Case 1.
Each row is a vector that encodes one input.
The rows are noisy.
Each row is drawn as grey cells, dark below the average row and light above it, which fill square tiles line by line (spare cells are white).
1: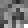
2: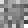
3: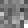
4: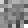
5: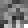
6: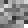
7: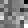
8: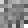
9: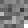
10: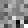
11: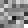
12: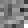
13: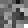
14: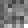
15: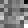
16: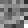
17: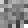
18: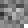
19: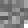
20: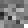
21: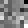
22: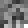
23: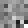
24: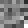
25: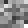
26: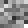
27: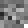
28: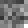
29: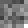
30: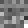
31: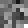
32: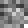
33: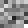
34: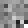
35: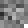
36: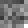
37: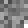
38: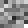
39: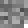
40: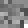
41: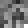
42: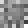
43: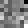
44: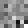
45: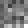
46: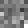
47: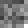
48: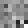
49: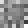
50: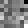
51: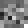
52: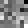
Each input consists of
either a point on each of two 3-point lines, or a point on a 6-point line.
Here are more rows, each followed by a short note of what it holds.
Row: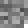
a point on each of two 3-point lines
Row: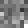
a point on each of two 3-point lines
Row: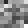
a point on a 6-point line
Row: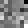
a point on each of two 3-point lines
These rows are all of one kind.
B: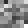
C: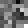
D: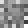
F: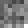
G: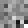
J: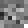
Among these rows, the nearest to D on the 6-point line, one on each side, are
B and G.
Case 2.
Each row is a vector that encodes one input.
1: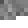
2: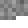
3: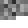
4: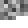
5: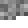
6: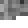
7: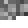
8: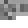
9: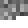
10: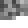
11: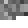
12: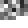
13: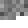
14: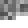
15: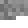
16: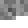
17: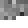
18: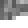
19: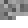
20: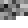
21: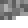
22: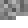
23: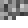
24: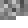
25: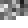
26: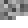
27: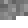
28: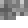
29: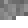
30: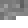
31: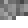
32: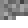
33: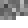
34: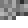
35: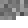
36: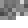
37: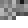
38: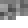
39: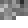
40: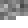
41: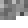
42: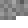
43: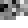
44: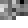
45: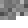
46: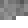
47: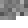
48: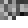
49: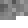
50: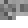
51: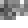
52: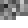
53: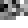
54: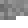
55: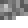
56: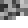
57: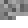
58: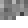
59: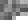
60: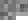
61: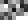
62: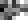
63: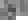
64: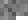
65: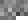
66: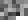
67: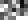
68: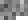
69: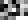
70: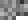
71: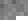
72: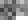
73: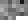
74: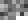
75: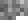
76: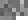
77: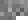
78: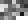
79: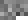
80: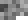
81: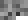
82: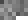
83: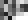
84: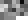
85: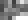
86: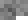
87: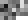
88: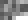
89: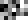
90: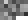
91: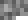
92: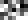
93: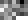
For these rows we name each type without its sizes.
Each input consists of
a point on a line and a true/false value.
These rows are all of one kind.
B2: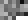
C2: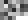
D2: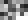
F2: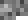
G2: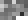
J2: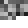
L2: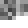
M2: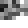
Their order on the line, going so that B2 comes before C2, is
G2, D2, L2, B2, C2, J2, M2, F2.
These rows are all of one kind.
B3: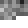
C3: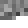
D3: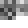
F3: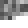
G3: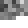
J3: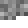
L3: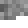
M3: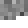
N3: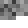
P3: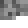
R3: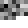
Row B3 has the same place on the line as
J3 and L3.
